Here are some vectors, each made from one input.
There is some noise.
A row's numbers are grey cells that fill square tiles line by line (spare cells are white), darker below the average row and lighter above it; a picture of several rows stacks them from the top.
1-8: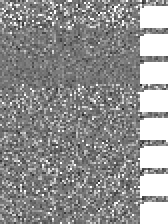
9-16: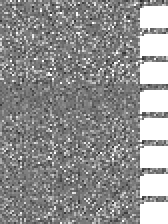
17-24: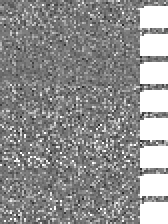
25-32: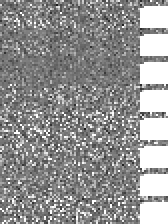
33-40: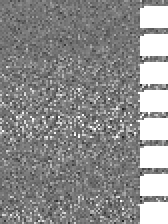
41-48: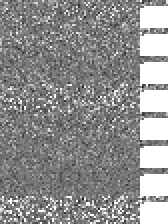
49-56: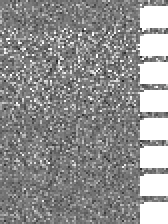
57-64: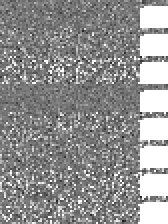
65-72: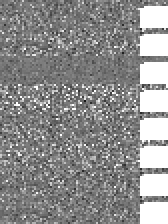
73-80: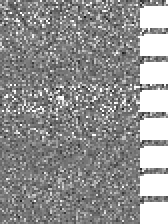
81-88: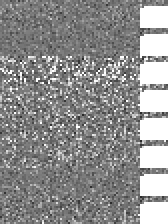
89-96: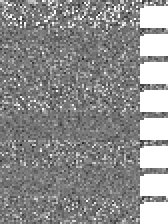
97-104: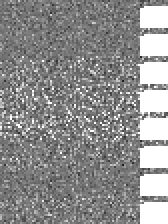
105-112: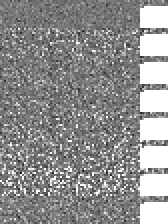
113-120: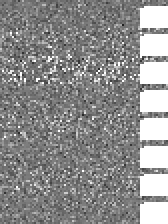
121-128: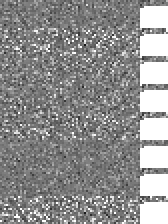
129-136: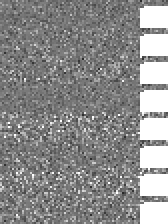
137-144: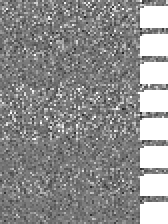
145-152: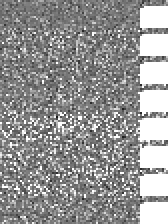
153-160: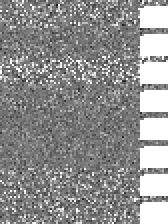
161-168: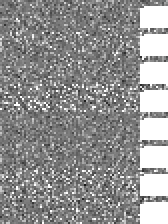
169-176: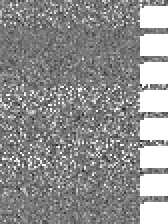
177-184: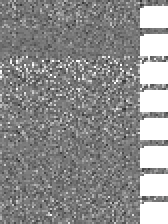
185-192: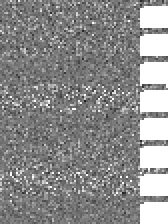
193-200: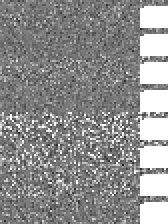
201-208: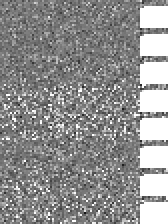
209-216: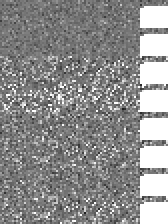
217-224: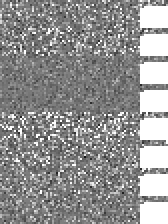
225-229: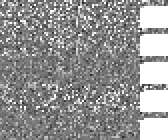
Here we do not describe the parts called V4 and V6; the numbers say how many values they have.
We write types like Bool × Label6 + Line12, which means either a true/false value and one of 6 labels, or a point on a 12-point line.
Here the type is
((Bool × Bool × Bool × Bool + Unit) × V6 + V4) × Line7.
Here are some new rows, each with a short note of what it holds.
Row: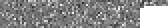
a point on a 7-point line and a value of V6
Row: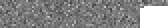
a point on a 7-point line and a value of V6
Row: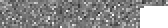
a point on a 7-point line and a value of V4
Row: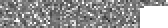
a point on a 7-point line and a value of V6
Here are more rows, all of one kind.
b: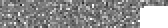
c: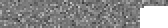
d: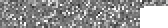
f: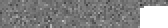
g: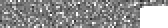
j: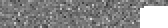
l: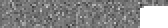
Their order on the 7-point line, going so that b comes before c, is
b, j, f, l, d, g, c.
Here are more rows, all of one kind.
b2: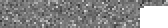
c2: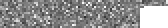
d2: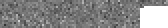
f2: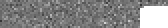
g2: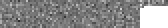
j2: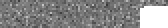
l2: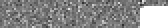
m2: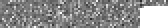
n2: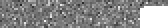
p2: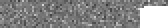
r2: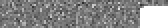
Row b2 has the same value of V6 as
f2, l2 and r2.
